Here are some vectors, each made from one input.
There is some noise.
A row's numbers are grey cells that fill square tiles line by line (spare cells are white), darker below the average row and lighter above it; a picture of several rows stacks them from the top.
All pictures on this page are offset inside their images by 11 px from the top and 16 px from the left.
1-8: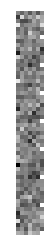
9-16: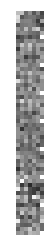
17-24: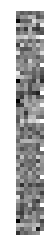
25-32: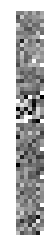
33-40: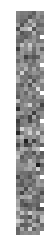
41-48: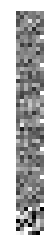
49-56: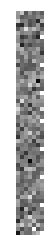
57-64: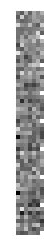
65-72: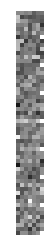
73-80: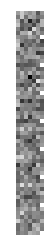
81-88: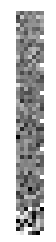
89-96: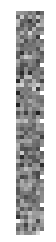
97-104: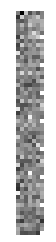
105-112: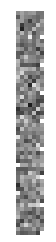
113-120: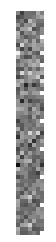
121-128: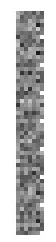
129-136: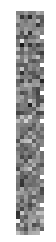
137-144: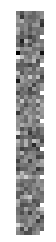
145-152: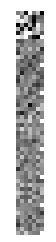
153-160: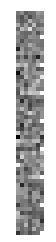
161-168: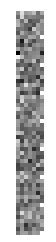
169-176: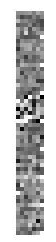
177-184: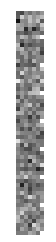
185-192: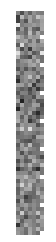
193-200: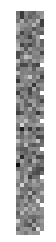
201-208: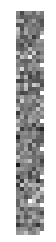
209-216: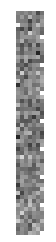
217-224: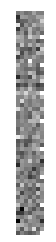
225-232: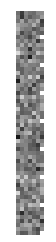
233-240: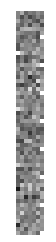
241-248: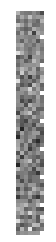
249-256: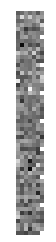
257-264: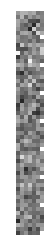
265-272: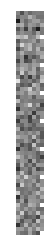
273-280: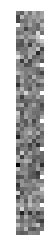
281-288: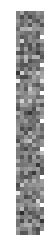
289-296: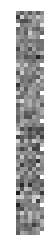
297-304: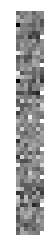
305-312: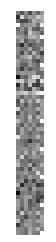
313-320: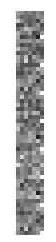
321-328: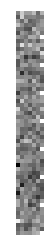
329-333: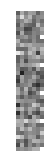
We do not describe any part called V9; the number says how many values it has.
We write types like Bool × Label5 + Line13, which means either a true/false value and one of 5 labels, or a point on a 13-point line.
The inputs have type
Bool × Circle8 × V9 + Unit.
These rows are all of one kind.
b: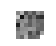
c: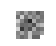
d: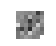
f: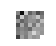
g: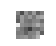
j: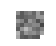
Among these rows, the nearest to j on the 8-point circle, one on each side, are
f and g.
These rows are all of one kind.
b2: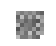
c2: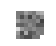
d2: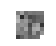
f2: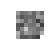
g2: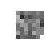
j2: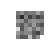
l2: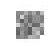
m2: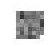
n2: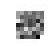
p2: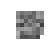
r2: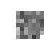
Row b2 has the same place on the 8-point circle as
f2, m2 and r2.
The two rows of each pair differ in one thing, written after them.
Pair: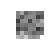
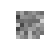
the value of V9
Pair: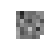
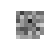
the true/false value
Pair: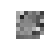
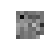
the value of V9
